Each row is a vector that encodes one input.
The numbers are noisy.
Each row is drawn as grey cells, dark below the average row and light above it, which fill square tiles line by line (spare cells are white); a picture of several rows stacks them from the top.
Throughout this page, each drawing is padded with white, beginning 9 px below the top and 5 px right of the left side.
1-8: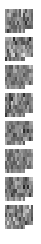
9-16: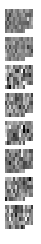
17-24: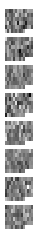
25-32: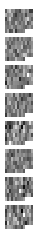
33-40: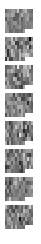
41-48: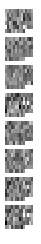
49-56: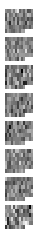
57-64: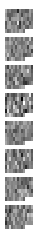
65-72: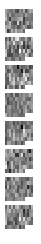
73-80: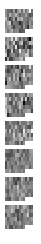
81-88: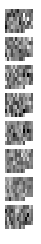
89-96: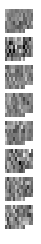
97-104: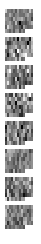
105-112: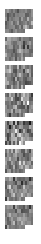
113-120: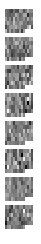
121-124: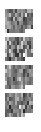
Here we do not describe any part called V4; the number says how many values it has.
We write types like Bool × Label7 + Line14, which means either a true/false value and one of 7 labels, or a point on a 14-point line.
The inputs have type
List2(Line5) + V4 × V4.
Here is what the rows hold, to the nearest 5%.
About 40% of them hold two values of V4. The rest are lists of up to two points on a 5-point line: about 5% of all rows are empty, 25% hold one and 30% two.
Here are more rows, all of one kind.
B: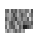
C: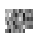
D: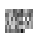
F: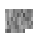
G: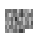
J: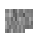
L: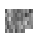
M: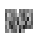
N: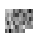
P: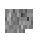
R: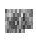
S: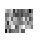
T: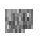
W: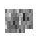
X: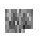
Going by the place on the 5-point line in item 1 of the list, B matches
F, J, R and X.
